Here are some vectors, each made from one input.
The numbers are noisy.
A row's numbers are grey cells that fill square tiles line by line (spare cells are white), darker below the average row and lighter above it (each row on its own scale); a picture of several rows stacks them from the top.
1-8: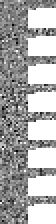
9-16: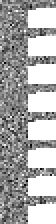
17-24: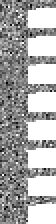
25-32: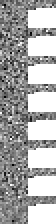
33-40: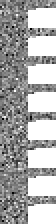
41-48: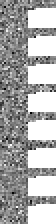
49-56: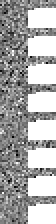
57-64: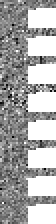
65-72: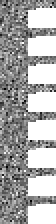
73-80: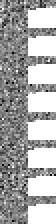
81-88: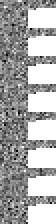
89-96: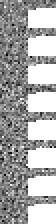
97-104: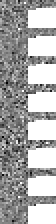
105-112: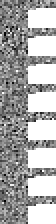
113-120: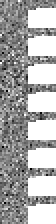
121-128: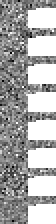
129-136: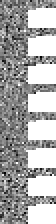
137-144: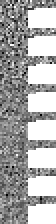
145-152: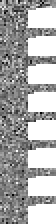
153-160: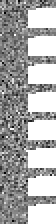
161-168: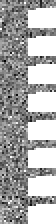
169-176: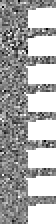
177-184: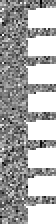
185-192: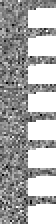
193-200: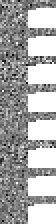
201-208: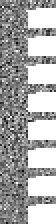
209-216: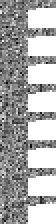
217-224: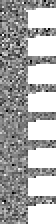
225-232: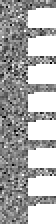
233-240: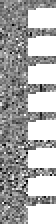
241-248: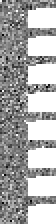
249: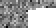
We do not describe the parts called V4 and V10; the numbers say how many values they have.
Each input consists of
one of 7 labels and a point on an 8-point line, together with either a true/false value and a value of V10, or a value of V4.
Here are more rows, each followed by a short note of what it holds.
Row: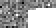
one of 7 labels, a point on an 8-point line and a value of V4
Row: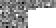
one of 7 labels, a point on an 8-point line and a value of V4
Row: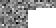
one of 7 labels, a point on an 8-point line and a value of V4
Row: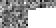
one of 7 labels, a point on an 8-point line and a value of V4
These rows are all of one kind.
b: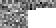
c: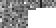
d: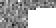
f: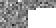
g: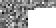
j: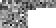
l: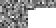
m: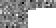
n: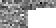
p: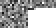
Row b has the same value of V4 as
c, l, m and p.
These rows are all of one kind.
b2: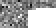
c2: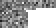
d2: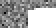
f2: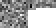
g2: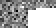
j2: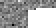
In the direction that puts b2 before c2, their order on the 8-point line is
b2, g2, c2, j2, d2, f2.
